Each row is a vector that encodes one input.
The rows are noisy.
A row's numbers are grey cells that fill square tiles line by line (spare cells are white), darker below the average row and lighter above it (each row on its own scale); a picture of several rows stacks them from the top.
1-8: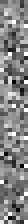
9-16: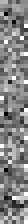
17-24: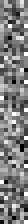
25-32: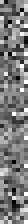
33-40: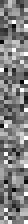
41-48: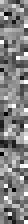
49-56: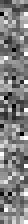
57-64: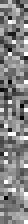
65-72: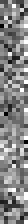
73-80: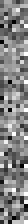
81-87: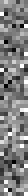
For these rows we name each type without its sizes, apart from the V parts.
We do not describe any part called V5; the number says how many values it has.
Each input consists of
either a point on a circle and a true/false value, or a value of V5.
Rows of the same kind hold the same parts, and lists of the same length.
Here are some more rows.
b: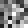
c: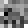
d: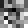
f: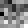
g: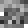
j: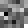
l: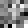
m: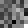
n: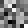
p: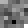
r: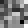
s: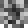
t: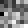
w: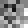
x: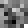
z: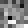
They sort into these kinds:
b, c, g, j, l, m, n, p, x, z
d, f, r, s, t, w

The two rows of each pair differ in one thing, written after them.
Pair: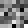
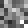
the place on the circle
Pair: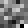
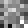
the true/false value
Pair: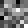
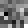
the place on the circle
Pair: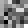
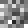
the true/false value
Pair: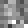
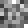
the place on the circle
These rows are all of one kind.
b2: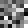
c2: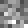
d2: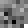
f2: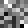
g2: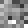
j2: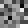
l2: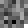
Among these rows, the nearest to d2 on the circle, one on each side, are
b2 and j2.
